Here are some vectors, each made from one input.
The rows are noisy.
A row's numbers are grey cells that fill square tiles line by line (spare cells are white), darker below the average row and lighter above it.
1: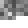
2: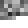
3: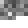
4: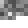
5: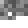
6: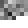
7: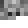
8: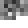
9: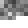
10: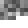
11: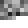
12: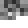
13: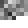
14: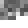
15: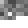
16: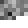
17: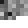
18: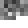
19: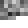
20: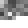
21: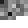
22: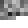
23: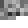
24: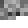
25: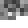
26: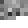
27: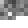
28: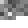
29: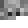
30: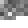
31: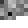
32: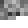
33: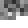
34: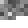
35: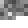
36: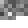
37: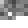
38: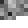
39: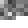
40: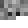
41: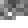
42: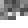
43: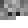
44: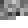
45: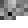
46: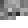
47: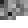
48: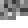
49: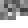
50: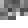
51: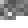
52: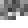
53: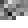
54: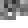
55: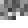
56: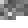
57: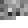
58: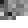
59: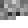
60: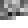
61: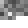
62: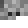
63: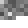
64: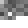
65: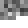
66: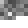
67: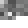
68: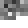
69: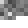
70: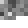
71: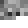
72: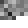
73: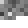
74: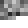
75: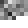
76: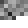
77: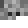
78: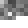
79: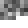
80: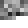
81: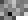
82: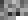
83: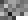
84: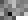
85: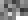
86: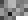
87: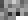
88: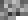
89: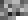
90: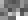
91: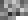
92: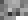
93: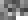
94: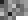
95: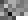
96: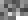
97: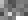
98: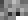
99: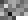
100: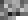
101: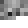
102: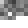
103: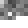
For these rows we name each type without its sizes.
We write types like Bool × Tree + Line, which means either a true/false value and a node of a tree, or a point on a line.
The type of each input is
Bool × (Line + Tree).
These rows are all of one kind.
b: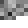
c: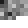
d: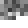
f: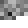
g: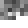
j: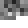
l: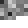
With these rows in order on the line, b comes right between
f and l.
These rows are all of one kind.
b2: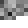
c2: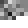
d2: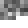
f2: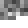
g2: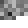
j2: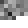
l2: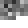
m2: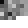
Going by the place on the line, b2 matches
d2 and f2.
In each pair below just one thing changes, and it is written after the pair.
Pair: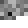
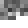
the true/false value
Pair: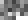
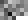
the true/false value
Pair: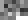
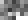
the place on the line
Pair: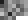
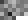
the place on the line
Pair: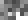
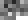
the place on the line
